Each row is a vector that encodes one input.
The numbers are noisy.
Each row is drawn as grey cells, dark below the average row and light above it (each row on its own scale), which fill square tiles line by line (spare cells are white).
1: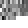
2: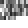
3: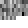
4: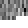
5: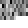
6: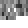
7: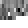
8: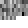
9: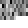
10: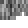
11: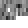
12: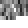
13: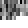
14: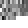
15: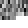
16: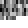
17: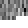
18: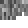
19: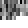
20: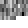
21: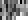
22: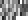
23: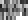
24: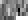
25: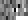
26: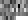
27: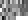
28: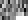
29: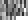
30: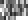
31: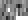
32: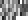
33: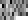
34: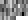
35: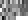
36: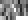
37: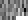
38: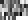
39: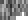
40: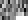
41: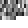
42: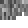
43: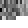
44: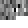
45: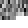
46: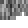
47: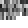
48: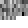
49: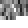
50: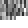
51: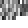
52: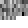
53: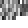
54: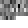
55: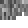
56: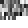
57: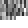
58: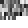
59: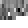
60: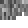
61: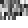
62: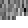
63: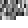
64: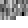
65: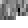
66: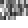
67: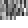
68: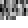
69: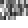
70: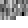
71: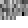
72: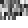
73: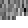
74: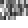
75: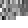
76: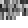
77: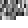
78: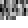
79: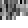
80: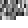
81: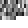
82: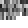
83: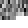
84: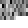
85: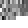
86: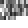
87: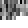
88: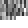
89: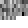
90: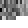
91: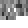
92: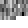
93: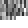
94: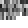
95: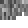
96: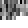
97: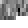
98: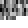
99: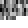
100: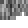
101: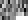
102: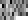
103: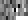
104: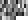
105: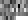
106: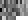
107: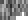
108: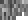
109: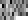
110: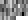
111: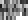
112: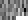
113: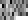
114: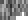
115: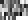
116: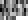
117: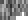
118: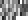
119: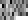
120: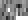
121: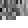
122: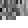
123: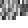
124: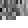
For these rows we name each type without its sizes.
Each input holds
either a fixed value, or a node of a tree, or four true/false values.
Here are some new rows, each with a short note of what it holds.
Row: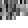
four true/false values
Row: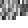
four true/false values
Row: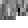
a node of a tree
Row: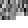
four true/false values
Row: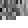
four true/false values
